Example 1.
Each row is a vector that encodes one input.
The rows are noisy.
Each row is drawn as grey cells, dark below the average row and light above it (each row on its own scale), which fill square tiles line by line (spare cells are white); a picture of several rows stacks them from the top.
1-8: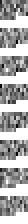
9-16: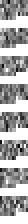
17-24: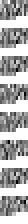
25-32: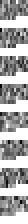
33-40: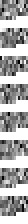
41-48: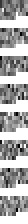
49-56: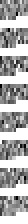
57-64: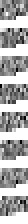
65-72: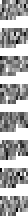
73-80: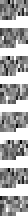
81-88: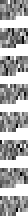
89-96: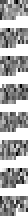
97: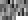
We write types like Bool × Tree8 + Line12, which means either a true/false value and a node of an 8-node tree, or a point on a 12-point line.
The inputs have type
Bool × Bool × Bool × Line5.
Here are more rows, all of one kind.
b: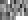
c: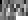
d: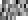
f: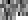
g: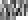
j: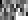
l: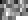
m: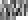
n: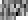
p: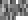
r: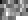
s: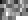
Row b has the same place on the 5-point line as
g, m and p.
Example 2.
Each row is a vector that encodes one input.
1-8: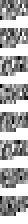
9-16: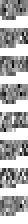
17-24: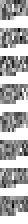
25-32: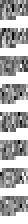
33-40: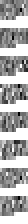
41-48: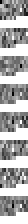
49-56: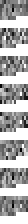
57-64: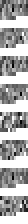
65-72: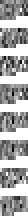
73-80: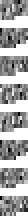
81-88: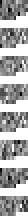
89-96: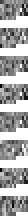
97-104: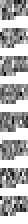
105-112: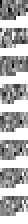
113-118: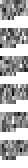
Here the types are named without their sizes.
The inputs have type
List(Line).
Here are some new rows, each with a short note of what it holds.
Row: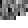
the empty list
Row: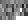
a list of one item
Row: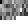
a list of one item
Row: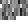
a list of two items
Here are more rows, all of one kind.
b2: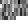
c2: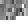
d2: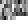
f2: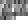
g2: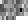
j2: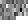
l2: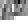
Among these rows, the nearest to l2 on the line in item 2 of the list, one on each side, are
d2 and f2.
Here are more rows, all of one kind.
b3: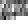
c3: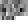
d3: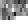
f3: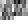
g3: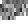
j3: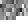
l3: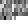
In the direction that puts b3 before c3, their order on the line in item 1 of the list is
l3, b3, f3, d3, c3, g3, j3.
